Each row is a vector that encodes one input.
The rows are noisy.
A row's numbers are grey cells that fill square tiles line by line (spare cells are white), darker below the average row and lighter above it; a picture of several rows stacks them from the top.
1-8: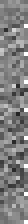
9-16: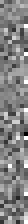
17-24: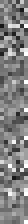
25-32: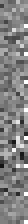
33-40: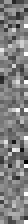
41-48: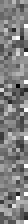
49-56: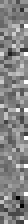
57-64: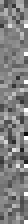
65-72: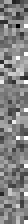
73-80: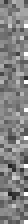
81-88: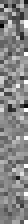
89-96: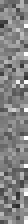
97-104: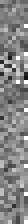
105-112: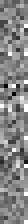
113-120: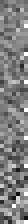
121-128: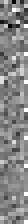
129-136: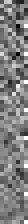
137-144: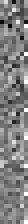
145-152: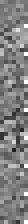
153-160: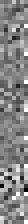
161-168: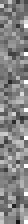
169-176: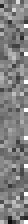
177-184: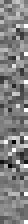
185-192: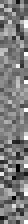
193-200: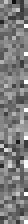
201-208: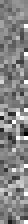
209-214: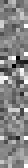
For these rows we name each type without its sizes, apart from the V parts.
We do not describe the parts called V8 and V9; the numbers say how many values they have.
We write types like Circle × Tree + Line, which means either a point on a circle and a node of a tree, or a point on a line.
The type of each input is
(Line × V9 + Tree) × V8.
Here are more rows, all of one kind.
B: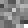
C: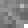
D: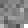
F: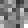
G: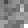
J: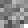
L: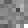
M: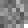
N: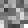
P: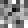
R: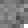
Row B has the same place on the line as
D and N.
